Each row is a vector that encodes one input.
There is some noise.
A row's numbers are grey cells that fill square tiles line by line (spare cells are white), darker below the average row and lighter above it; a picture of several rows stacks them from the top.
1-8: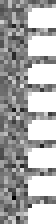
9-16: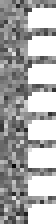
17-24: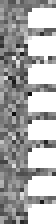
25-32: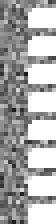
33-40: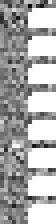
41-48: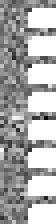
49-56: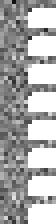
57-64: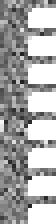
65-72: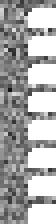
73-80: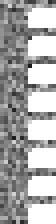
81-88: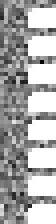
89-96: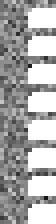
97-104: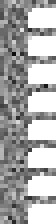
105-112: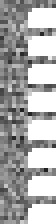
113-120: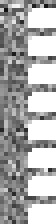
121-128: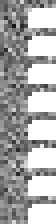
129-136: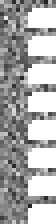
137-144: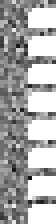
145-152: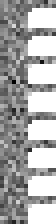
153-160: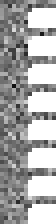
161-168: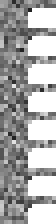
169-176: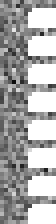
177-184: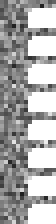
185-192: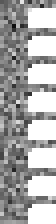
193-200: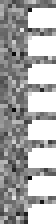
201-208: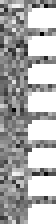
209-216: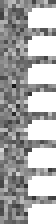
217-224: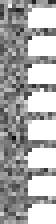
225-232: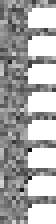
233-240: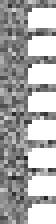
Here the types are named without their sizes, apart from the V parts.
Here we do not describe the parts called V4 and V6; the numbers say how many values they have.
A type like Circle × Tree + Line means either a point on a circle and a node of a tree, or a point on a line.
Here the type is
(Line + Tree) × V6 + List(Bool × V4).
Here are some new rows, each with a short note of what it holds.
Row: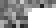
a list of one item
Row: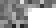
a list of one item
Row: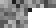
a point on a line and a value of V6
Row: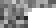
a list of two items
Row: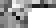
the empty list
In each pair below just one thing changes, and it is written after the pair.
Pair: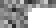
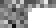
the true/false value in item 1 of the list
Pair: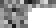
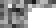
the true/false value in item 1 of the list
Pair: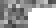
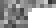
the true/false value in item 2 of the list
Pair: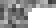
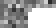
the value of V4 in item 2 of the list
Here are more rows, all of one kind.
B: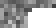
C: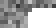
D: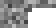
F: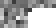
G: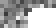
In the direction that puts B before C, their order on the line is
D, B, F, C, G.
